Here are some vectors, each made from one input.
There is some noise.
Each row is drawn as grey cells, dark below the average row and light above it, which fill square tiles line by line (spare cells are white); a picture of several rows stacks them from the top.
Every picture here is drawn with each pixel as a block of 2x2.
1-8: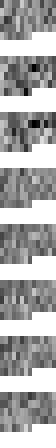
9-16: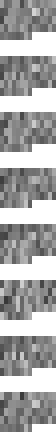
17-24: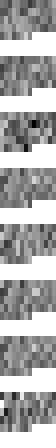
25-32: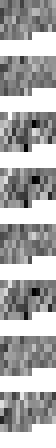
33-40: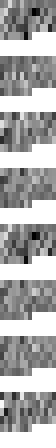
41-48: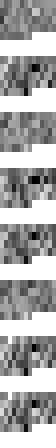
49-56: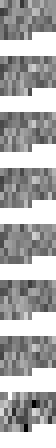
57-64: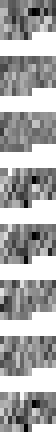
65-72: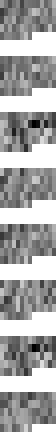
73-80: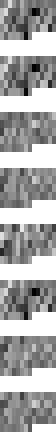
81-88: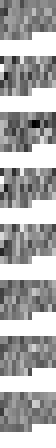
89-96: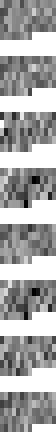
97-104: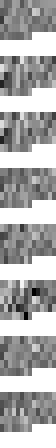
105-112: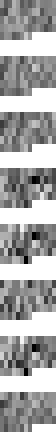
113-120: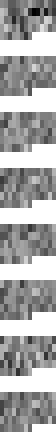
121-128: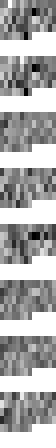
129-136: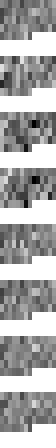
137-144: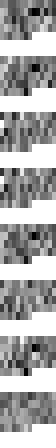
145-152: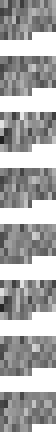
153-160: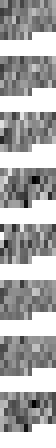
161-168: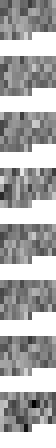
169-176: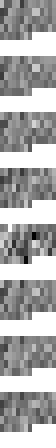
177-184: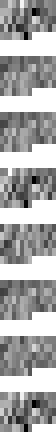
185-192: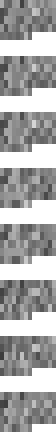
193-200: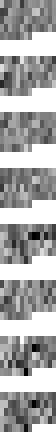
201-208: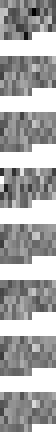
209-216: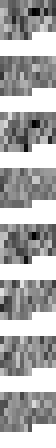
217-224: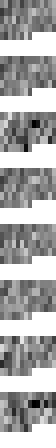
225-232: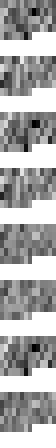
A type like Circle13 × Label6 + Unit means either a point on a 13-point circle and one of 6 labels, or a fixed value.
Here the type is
Bool × (Tree10 + Unit) + Line4 + Line6.
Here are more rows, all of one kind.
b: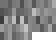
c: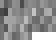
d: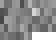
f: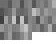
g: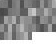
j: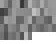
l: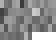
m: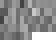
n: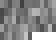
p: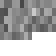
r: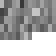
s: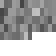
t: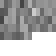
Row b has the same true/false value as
f, g and n.
